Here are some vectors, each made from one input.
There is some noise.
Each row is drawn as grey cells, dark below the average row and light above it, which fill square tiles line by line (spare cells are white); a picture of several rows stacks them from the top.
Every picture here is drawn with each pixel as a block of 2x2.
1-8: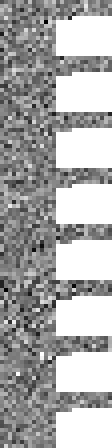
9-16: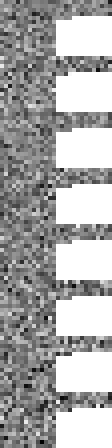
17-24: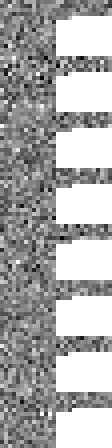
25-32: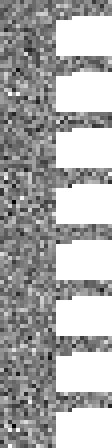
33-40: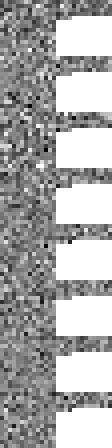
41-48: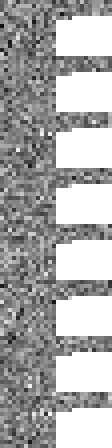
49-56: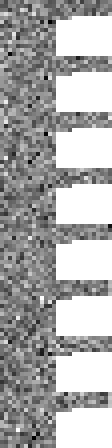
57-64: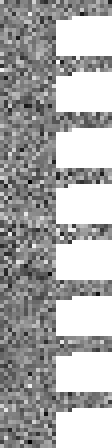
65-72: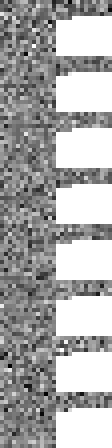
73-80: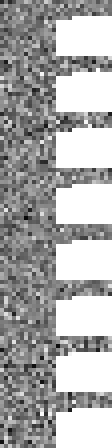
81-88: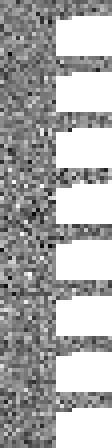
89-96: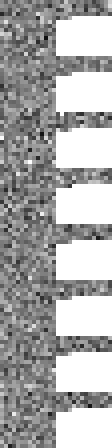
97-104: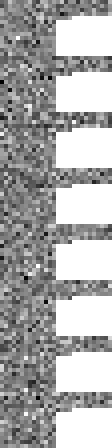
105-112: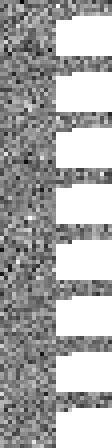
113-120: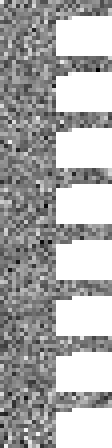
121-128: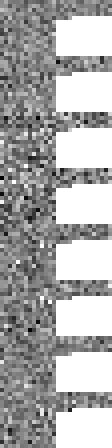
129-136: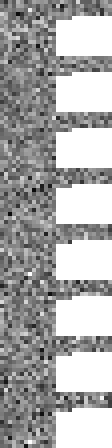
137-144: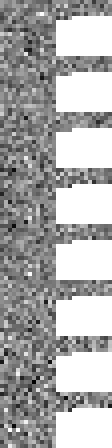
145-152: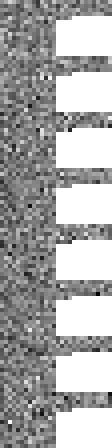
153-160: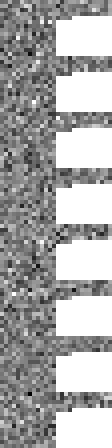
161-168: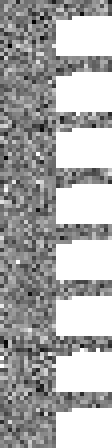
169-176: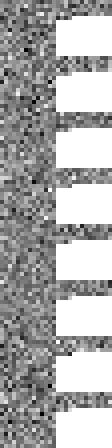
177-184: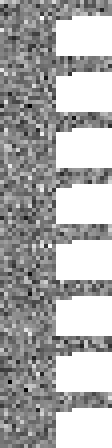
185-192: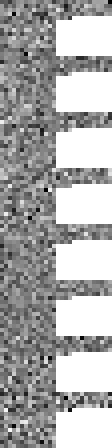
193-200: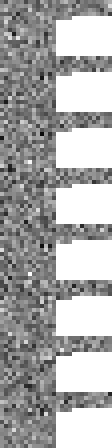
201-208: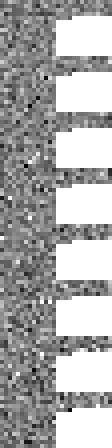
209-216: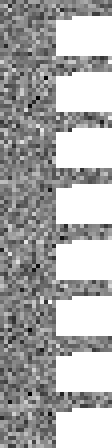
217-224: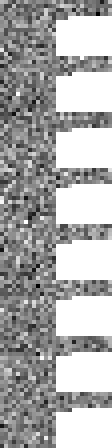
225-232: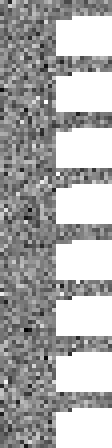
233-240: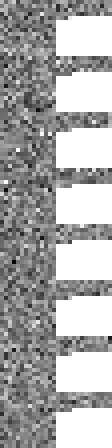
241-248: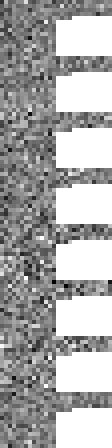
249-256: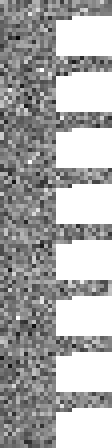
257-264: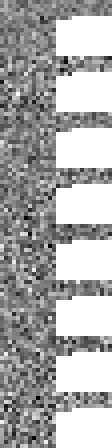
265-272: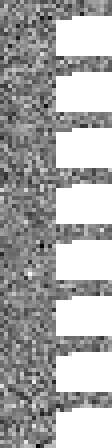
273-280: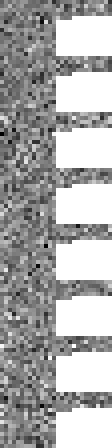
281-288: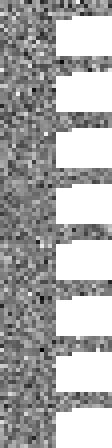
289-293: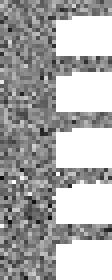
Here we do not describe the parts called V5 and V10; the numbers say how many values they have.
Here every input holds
a point on a 13-point line, together with either a point on a 12-point line and a value of V10, or a value of V5.
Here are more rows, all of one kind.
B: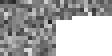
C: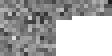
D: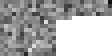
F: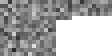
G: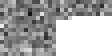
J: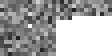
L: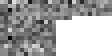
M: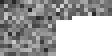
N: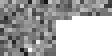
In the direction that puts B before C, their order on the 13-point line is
M, B, G, C, D, N, F, L, J.
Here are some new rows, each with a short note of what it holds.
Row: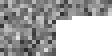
a point on a 13-point line and a value of V5
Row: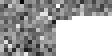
a point on a 13-point line and a value of V5
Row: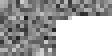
a point on a 12-point line, a point on a 13-point line and a value of V10
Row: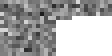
a point on a 13-point line and a value of V5
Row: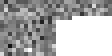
a point on a 12-point line, a point on a 13-point line and a value of V10
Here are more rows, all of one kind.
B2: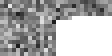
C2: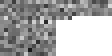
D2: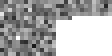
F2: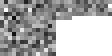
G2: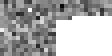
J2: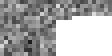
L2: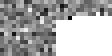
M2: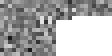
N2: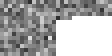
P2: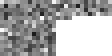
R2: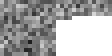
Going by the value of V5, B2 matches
F2, G2, L2 and N2.
